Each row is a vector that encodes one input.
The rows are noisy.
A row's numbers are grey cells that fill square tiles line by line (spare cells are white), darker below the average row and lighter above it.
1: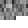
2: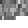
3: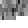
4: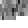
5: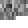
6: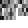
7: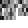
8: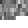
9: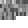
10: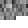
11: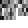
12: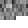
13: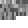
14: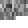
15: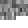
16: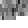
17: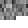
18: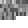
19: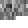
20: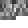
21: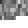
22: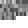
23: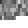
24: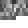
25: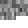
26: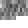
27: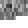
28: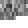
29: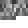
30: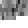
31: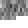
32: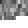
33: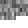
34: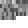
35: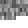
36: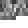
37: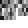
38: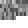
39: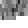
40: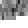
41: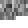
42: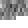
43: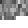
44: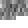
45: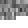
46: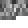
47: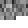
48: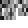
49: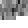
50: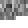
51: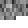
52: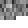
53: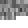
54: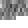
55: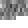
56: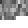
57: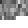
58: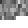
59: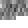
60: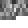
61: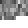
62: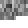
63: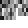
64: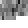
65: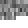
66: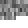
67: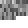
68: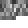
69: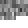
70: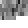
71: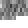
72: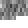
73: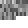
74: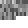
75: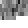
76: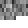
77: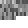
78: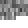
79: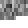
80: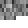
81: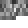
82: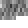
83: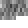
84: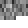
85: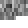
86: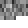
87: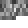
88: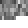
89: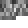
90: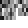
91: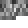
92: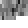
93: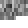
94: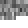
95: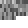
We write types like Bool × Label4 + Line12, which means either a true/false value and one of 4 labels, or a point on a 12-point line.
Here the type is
Bool × Bool × Bool + Unit.
